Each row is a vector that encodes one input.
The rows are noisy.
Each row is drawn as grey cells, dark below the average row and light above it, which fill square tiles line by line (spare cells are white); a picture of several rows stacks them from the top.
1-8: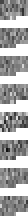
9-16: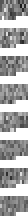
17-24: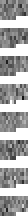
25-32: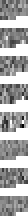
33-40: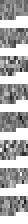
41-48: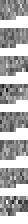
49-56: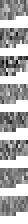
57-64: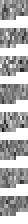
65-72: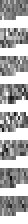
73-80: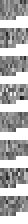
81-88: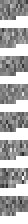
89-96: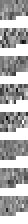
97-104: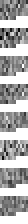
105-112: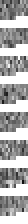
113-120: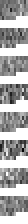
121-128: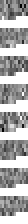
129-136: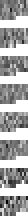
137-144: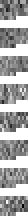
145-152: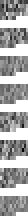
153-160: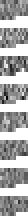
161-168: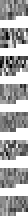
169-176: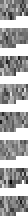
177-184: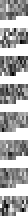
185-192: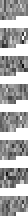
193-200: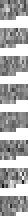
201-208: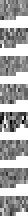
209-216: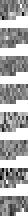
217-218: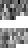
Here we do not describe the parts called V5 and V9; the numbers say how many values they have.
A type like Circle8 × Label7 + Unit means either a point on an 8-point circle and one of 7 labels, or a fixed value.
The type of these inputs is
(Label6 × Line6 + V5) × List2(V9) × Tree7.
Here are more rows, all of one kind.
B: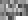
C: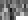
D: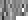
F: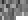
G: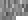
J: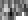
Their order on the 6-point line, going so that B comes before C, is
B, F, D, C, J, G.
